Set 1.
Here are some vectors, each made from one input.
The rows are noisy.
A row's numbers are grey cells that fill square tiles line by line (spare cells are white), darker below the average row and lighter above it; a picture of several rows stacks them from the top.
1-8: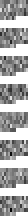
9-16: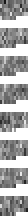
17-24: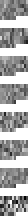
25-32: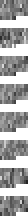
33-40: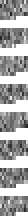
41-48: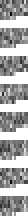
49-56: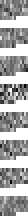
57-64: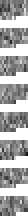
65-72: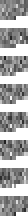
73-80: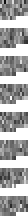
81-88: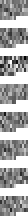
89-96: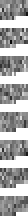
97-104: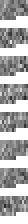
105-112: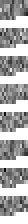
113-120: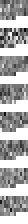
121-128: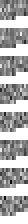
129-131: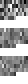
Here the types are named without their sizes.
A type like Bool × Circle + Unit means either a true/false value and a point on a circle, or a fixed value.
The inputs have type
List(Line).
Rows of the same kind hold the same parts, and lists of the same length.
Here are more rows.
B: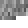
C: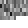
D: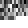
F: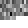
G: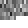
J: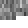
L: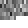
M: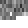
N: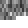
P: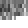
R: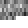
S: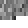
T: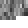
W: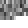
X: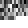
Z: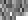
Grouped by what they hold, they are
B, J, M, R, S, Z
C, F, G, L, P
D, X
N, T, W

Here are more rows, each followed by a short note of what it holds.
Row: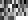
the empty list
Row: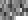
a list of two items
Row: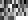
the empty list
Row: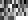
the empty list
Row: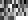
the empty list
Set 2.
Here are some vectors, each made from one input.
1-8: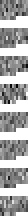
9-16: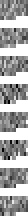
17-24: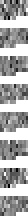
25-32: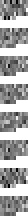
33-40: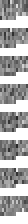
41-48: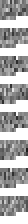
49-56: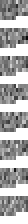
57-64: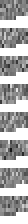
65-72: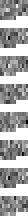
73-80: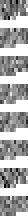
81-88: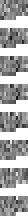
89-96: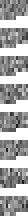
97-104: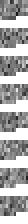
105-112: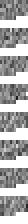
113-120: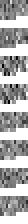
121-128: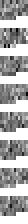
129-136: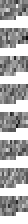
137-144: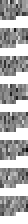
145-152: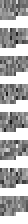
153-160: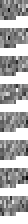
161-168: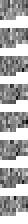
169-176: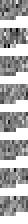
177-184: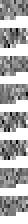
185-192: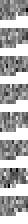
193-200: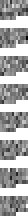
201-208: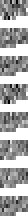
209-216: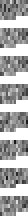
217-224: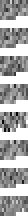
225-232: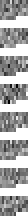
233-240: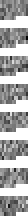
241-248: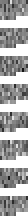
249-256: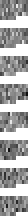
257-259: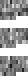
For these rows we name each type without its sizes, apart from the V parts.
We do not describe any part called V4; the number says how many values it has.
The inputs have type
Bool × Bool × Bool × Bool × Bool × Bool + Label × V4.
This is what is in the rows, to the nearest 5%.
About 10% of them hold a label and a value of V4. The rest hold six true/false values.
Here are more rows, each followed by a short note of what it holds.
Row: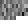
six true/false values
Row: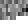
six true/false values
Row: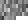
six true/false values
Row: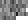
six true/false values
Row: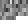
six true/false values
